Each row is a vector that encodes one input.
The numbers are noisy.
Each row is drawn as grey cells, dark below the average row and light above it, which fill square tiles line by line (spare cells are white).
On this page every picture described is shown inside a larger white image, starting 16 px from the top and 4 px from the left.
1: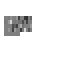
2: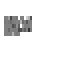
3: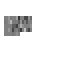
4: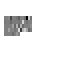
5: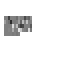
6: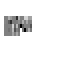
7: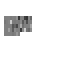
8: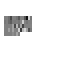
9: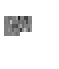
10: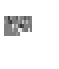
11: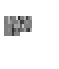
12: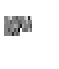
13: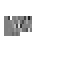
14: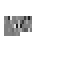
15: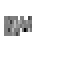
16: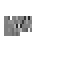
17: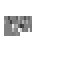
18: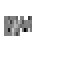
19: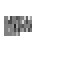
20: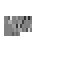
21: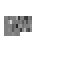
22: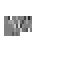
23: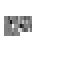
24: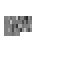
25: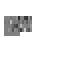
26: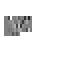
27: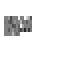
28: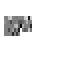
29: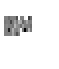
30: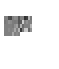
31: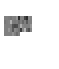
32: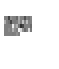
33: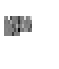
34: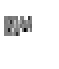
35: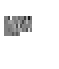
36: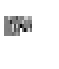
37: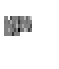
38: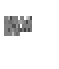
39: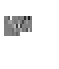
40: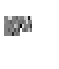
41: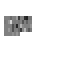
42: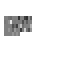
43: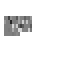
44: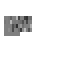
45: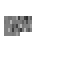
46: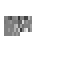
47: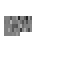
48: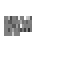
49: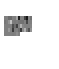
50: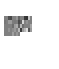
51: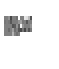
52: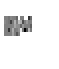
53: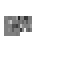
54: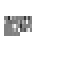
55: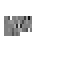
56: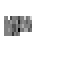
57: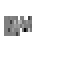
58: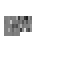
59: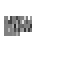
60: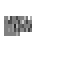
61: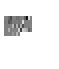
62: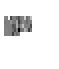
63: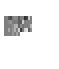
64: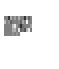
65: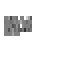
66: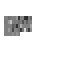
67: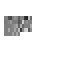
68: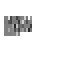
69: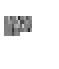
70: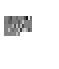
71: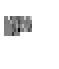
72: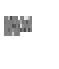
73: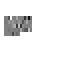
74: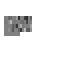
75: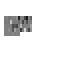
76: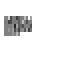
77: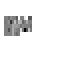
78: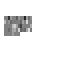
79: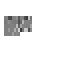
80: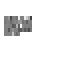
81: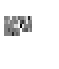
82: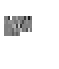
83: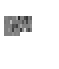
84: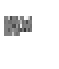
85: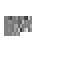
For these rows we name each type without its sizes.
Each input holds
a true/false value, together with either a point on a circle, or a fixed value.
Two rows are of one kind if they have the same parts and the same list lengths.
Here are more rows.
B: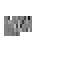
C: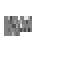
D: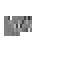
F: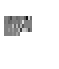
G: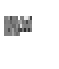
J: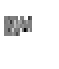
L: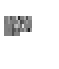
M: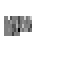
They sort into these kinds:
B, D, F, L, M
C, G, J

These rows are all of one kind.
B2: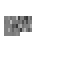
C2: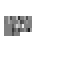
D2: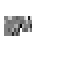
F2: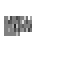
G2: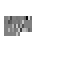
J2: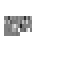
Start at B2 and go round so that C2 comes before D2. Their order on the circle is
B2, C2, D2, F2, G2, J2.
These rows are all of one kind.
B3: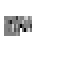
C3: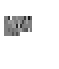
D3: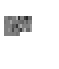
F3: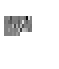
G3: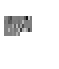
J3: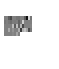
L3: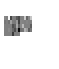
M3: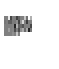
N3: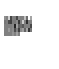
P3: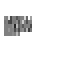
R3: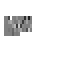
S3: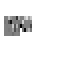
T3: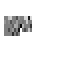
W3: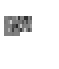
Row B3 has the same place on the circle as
M3, N3, P3 and S3.
